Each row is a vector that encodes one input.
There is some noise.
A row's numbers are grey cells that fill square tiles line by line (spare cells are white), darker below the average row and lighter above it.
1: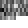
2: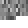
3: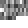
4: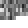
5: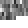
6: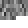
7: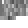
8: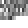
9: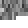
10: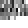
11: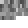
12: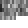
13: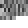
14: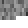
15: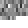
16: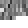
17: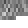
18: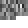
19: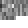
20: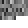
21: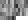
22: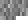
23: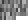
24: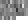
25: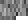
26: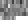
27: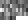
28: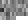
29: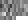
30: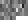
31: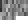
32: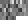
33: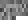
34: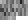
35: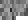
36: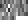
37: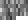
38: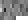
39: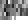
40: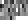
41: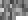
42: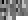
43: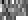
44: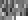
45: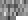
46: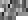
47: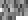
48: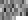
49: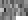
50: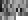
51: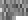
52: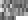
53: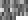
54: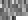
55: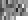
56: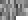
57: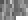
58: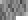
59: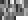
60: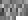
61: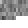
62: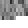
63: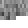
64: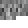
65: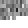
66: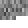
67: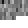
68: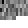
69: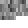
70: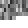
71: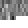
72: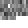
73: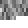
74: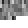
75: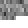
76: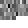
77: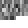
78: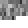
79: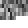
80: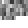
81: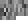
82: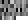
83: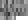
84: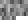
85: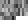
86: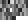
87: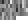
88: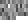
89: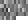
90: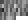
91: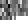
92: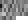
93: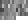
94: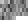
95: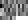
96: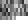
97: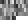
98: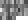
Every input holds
a point on a 7-point line, together with either one of 5 labels, or a point on a 7-point line.
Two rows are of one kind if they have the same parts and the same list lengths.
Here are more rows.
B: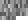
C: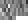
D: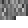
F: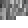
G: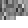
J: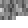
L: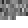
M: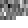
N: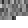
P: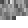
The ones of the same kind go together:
B, C, F, G, M, P
D, J, L, N

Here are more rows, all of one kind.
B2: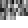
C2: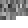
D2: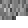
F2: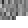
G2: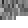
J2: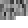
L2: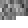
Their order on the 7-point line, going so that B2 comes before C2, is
B2, J2, F2, D2, C2, L2, G2.
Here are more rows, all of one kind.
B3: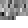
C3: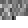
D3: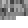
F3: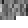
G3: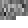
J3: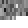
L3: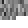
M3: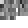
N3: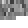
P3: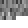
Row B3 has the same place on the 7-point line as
D3, G3 and N3.
